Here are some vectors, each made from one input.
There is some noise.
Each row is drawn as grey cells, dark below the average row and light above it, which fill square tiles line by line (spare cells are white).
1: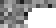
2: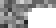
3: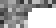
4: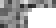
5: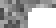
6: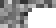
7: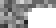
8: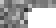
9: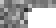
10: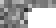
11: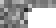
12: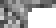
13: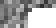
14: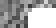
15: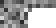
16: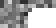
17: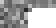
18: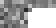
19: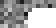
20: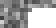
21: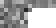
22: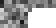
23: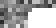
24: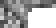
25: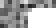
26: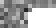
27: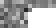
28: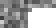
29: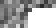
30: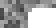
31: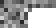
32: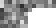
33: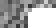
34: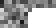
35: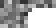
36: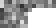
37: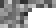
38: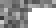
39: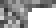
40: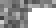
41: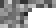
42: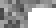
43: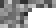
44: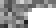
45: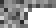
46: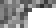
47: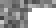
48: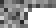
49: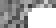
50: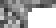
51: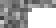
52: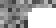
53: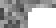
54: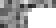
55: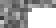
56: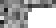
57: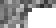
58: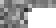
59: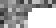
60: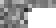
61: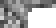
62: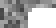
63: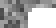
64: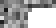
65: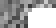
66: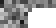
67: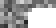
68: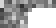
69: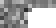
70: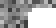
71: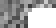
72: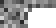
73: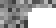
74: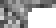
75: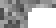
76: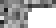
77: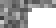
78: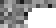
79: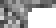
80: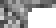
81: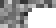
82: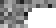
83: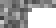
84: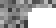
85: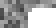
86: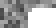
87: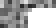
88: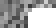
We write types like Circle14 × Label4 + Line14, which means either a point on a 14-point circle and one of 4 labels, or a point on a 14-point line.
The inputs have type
Bool × Bool × Bool × Bool.
